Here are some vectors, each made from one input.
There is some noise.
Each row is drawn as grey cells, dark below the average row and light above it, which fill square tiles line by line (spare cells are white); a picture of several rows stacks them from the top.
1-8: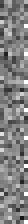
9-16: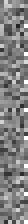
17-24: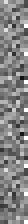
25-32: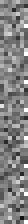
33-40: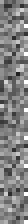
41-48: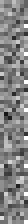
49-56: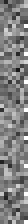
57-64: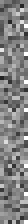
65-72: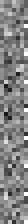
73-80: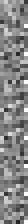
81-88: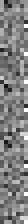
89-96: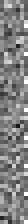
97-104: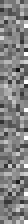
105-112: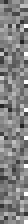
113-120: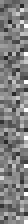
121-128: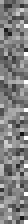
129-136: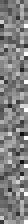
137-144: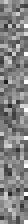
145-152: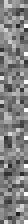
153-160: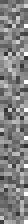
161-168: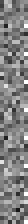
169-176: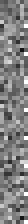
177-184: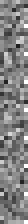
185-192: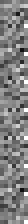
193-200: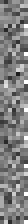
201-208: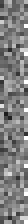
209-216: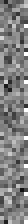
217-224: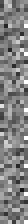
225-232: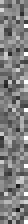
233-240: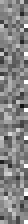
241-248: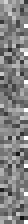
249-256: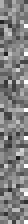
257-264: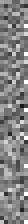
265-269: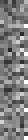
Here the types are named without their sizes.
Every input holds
five true/false values.
